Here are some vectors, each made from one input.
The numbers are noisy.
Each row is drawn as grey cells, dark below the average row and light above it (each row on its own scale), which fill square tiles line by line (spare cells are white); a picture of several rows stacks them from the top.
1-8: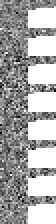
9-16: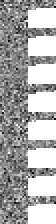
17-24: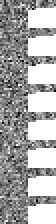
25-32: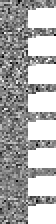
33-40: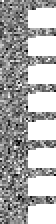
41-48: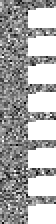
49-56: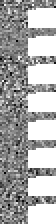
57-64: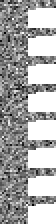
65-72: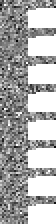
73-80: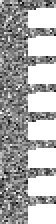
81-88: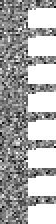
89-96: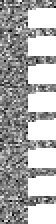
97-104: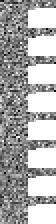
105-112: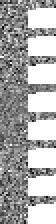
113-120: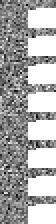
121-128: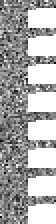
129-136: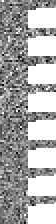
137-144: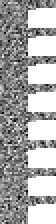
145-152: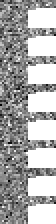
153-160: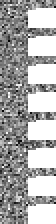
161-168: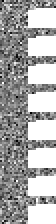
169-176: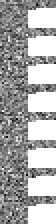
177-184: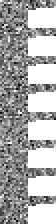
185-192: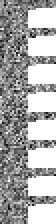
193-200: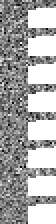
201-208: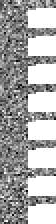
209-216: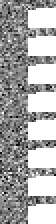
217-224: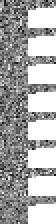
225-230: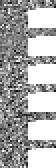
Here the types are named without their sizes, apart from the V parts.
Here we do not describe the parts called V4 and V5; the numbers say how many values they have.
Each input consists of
either a point on a circle and two values of V4, or a fixed value, or two labels and a value of V5.
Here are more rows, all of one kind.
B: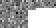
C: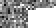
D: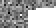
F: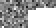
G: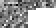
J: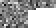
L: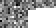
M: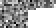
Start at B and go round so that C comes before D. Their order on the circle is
B, M, C, J, D, G, F, L.
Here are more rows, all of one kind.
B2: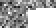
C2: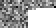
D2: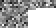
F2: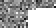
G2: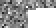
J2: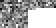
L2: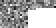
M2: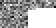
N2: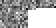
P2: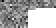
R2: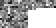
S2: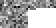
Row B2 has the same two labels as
D2, G2, N2 and S2.
